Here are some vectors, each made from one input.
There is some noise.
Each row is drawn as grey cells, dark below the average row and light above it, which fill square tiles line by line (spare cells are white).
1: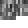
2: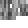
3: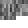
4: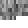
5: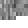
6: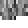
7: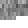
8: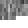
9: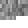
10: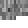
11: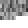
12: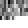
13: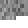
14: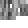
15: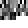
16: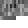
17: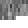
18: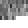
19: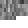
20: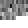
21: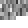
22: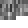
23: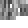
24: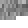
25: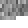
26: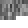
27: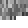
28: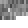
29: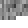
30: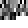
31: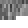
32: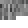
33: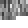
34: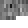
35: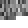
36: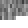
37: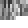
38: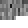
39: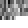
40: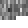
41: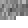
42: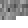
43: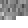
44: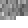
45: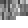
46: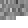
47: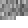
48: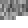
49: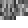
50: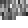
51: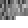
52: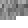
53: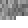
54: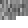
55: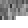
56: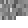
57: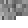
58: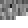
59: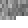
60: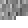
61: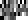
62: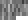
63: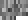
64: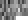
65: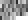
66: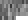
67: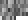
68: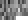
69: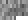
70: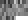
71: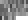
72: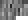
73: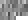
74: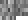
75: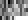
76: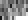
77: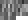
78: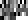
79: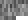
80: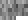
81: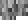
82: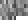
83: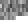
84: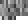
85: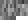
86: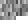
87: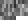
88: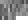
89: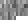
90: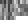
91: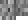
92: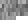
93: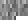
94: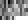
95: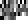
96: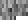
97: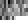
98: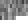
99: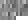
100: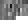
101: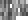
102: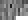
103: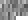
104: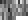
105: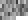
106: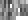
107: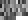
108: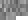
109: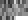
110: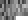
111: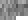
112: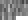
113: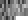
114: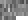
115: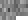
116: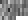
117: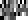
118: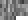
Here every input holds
a list of up to three items, each a point on a 4-point line and a true/false value.
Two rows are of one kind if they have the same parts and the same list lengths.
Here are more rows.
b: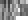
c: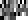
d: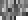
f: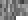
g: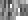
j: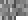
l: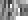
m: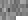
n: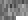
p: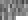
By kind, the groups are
b, g, l
c
d, m, p
f, j, n

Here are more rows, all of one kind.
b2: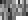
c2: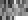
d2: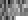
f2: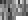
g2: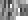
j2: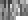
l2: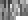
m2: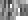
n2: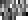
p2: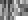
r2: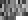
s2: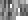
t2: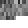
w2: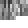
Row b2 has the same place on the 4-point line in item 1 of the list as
c2, f2, p2 and t2.
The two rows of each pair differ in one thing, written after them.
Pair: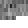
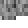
the true/false value in item 1 of the list
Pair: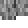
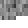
the place on the 4-point line in item 1 of the list
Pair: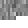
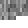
the place on the 4-point line in item 1 of the list
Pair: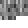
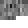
the true/false value in item 1 of the list
